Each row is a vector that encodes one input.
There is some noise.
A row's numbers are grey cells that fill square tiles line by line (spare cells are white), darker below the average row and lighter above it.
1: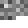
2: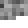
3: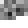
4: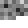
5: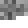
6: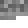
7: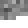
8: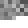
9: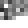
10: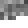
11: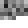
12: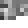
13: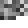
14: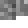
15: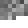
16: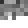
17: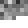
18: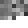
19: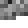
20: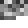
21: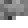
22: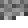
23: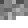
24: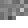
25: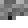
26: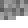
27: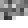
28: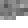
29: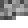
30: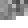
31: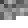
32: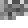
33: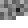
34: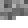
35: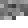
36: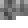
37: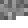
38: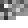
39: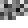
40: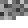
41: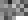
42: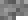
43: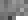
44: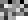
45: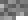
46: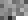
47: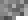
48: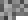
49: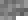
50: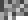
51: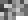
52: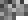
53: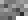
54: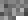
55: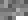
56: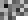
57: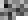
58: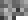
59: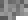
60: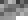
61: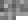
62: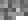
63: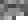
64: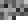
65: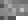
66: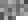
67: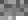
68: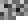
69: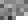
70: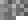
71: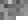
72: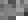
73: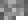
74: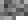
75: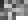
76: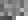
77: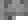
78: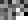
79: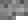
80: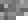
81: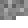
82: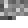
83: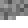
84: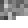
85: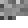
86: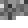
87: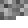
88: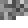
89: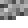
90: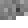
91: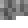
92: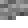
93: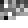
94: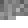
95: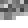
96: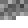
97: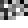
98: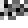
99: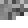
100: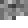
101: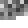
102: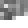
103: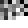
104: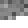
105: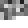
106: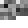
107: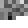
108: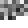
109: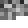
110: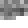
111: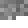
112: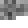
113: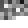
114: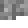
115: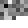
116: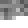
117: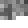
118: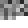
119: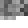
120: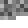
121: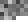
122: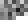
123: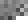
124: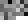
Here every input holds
a point on a 7-point line, together with either one of 10 labels, or a point on a 7-point line.
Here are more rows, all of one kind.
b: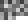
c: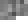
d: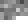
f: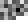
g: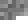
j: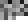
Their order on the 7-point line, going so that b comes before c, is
f, j, b, c, d, g.
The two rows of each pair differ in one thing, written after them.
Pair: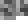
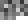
the label
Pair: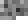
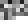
the place on the 7-point line
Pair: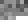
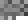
the label
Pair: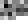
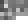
the place on the 7-point line
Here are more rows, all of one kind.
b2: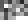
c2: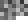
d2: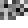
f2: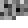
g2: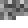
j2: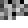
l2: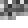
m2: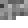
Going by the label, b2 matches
l2 and m2.
